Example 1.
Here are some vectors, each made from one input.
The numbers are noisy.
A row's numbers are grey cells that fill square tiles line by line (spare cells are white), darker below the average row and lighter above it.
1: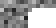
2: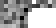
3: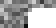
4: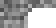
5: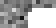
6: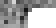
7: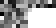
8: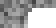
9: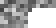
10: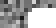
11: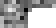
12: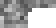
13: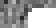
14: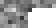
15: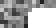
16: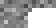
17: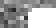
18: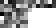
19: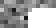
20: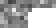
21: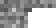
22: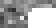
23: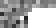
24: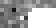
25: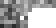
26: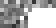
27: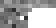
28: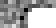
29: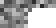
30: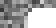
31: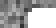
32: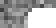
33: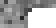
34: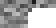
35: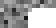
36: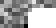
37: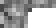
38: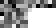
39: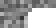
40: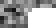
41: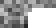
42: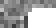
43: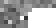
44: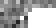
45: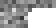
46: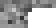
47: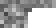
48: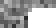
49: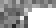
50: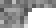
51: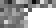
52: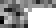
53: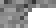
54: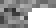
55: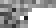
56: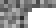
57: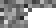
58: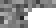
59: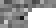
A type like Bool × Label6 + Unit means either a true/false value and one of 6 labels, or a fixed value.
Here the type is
Bool × Bool × Bool + Unit.
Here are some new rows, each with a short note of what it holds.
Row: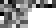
a fixed value
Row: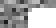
three true/false values
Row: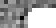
three true/false values
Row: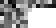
a fixed value
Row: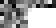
a fixed value
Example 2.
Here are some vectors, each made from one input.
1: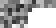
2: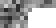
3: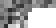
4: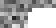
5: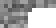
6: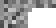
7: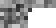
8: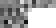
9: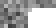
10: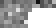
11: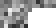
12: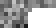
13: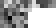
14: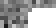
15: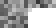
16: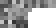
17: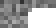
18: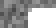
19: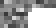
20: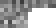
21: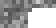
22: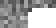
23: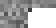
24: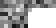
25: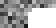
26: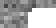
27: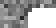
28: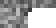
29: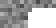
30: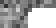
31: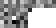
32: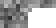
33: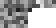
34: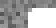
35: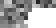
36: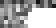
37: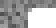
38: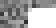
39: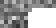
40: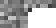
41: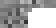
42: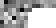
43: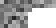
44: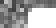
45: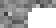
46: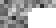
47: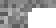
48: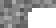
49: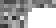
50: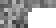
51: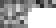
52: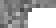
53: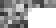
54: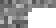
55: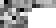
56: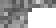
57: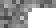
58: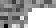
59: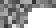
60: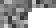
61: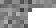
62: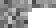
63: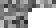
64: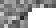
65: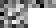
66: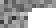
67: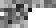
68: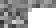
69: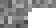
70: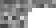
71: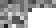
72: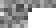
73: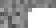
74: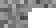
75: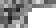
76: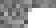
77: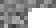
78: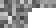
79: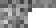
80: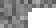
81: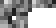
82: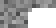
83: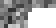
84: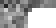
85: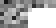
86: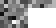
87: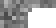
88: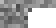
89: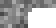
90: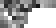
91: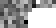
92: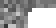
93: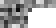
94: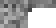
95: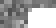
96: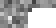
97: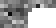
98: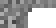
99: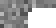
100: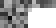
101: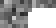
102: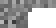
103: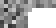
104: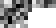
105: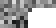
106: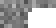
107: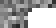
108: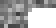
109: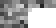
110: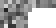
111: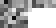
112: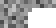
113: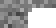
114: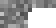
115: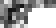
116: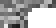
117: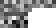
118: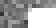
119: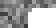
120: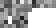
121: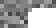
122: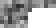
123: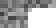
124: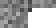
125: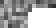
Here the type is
Bool × Bool × Bool × Bool.
